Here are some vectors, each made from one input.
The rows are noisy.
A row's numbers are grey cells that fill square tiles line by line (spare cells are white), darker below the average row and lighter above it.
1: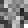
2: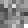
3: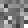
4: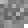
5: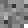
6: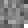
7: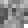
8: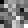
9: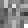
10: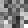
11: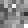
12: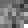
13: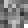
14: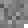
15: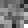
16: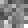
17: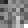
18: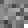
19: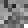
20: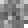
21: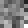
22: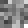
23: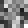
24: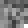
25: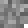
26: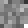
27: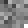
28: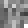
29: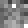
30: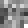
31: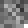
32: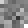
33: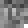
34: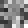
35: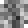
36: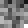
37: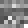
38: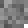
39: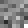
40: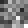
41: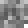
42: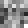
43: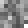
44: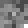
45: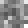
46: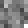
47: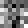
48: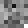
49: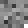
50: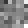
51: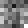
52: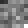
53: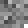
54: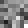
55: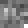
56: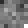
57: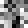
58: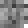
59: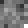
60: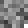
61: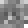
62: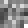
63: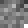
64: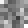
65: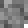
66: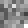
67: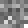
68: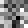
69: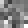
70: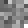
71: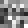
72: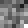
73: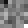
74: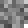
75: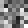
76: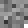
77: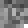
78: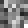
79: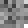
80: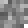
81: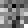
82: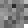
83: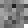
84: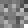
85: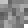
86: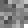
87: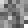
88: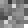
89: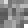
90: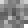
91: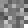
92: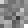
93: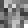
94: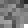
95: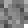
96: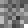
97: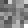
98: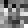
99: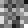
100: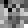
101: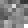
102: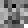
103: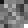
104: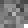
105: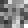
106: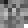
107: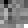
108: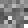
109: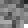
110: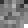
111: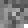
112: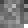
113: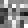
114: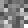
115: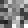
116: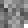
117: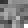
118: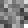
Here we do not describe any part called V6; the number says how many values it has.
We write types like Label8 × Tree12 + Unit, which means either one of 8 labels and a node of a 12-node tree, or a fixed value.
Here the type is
Line8 × (Line9 + V6).
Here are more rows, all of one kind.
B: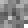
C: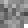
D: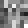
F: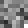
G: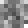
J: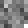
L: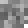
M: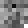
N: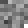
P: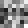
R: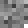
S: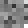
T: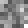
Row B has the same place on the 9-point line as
L and R.
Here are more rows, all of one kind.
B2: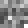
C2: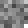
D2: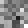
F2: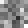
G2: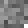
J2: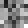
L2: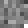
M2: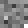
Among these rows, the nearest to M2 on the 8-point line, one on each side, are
C2 and J2.
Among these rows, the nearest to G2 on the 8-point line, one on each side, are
C2 and L2.
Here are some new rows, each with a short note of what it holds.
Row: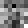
a point on an 8-point line and a point on a 9-point line
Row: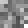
a point on an 8-point line and a point on a 9-point line
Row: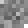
a point on an 8-point line and a point on a 9-point line
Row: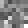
a point on an 8-point line and a value of V6
